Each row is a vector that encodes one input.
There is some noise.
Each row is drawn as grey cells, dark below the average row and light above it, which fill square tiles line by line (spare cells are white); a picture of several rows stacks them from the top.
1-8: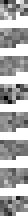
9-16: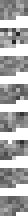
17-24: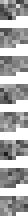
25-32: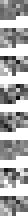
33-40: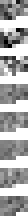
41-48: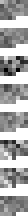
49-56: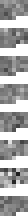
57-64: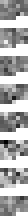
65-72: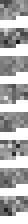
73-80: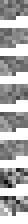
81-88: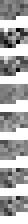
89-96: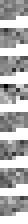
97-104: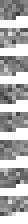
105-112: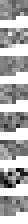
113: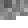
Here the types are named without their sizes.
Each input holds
either a label, or four true/false values.
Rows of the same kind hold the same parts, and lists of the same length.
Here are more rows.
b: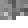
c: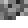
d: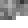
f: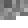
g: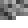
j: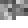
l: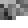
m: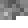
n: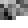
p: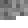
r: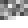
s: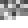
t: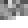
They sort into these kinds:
b, c, f, g, j, l, m, n, p
d, r, s, t

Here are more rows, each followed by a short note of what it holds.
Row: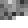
a label
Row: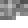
a label
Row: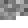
four true/false values
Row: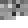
a label
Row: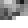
a label
